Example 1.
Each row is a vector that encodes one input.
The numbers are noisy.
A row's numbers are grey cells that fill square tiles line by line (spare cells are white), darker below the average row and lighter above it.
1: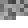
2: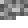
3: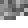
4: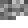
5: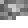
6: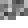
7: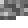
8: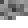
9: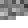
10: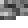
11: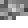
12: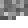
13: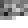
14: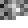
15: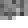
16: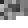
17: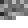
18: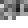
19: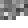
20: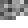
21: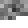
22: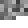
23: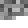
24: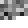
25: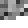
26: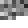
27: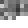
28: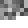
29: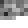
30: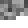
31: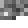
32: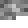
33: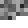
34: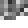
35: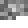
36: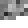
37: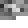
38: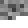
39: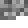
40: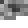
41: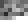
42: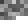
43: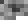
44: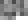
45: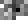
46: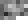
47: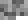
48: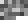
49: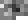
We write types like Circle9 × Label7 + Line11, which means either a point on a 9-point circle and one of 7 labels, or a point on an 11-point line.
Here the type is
Bool × Bool × Bool × Bool.
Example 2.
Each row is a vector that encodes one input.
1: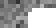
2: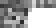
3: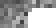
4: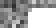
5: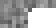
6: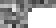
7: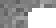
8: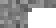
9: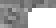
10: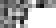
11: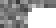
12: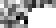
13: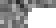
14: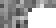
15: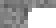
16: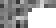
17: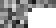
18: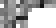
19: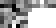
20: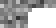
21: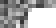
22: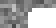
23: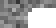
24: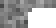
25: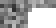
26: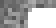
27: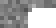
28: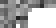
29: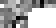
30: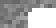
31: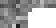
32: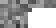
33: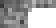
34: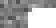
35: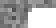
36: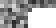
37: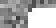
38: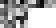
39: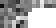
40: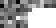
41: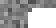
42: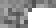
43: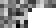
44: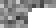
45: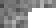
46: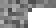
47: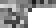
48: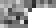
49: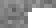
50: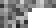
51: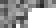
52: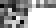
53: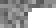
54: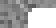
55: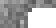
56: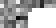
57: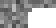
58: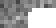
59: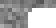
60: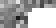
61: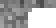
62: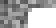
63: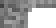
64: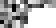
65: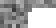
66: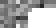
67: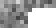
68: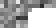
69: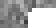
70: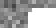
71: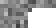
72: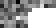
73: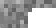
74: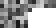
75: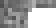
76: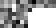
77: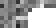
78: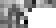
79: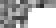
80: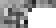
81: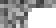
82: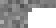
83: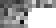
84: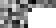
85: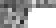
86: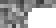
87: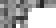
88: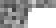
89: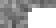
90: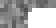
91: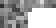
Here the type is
Circle11.
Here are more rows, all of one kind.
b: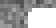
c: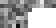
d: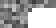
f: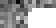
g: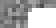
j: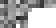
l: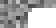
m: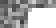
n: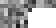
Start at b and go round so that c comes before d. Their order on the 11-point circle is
b, f, n, c, g, m, j, l, d.
